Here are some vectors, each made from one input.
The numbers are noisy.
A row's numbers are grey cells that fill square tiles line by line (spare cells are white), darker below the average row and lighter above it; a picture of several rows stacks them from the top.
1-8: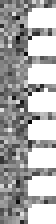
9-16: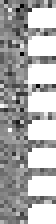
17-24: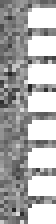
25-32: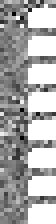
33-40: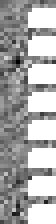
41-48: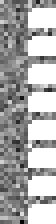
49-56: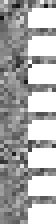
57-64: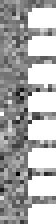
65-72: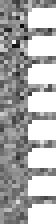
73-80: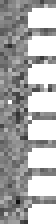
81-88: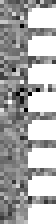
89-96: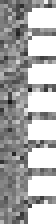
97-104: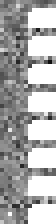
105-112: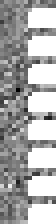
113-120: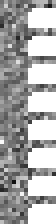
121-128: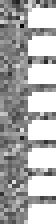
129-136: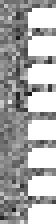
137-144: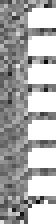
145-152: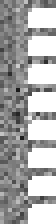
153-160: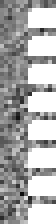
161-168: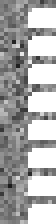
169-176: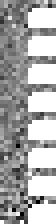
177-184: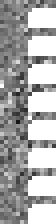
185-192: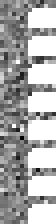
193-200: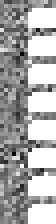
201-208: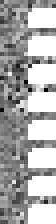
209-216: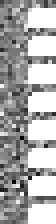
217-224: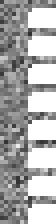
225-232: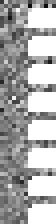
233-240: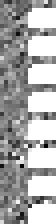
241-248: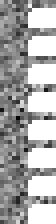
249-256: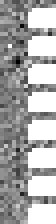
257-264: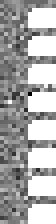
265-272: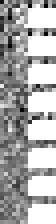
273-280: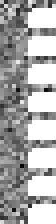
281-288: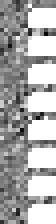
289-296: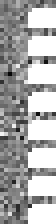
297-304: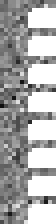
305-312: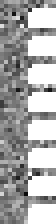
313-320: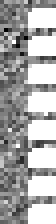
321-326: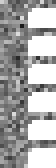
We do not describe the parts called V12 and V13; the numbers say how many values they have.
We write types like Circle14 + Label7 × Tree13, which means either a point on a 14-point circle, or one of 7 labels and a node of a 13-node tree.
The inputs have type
(Bool × Bool × Bool × Bool + Unit) × Line5 + Circle11 + V12 × V13.
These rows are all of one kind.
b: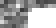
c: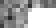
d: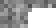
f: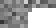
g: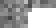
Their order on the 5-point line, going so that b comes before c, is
d, b, g, c, f.
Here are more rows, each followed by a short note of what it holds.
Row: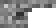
a value of V12 and a value of V13
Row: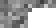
a point on a 5-point line
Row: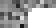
a point on an 11-point circle
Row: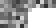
a point on an 11-point circle
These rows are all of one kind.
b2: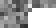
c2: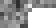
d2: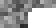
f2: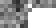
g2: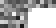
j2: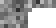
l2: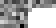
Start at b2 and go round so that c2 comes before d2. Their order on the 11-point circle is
b2, c2, f2, j2, g2, d2, l2.
